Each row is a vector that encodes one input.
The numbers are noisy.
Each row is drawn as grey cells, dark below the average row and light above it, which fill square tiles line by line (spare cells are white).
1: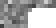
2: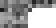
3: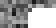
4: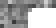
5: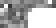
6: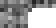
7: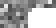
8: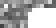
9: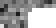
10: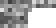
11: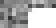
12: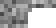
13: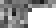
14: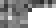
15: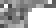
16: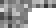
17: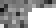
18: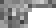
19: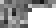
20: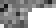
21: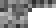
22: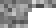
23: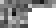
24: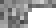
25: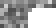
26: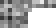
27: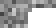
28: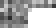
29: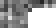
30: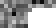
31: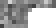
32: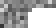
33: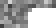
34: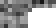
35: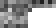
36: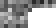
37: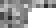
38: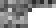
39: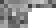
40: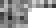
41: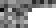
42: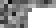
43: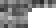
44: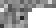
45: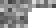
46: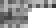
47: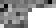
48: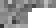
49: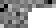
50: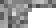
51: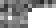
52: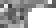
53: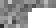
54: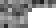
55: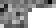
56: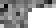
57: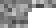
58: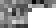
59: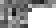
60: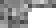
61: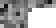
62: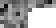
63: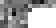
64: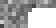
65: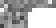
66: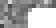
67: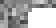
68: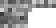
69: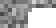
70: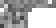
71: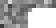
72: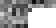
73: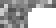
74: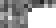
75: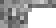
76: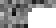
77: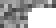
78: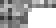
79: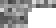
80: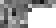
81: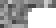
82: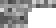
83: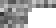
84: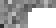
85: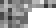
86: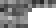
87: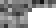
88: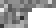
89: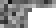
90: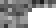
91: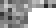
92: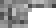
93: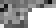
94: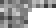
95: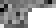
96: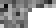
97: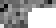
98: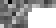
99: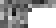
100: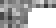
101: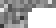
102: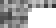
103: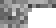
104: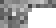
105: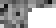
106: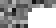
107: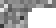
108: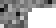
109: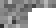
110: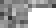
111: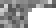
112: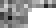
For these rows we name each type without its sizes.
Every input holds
a point on each of two lines and three true/false values, together with either a fixed value, or a node of a tree.
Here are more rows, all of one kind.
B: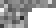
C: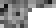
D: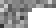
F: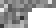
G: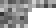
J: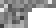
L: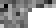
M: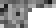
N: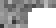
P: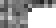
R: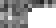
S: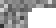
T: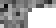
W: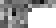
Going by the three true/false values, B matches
D, F, J and S.
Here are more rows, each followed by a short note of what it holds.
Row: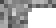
a point on each of two lines, a node of a tree and three true/false values
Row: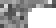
a point on each of two lines, a node of a tree and three true/false values
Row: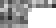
a point on each of two lines, a node of a tree and three true/false values
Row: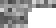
a point on each of two lines and three true/false values
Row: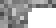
a point on each of two lines, a node of a tree and three true/false values
